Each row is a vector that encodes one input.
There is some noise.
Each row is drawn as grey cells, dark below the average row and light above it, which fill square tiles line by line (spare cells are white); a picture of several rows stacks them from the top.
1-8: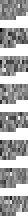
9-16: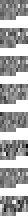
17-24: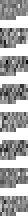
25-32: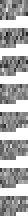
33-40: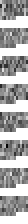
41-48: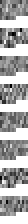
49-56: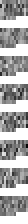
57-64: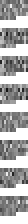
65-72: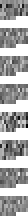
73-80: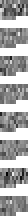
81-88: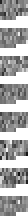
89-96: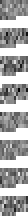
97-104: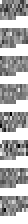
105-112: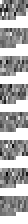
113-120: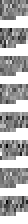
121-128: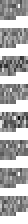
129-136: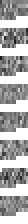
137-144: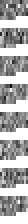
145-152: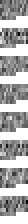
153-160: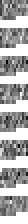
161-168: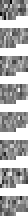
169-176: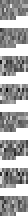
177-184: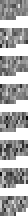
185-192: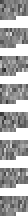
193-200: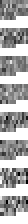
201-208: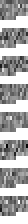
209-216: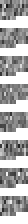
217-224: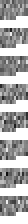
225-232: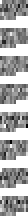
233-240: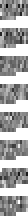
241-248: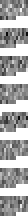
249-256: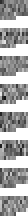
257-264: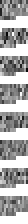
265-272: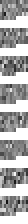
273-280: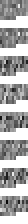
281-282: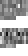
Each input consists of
either one of 7 labels, or a point on a 5-point line.
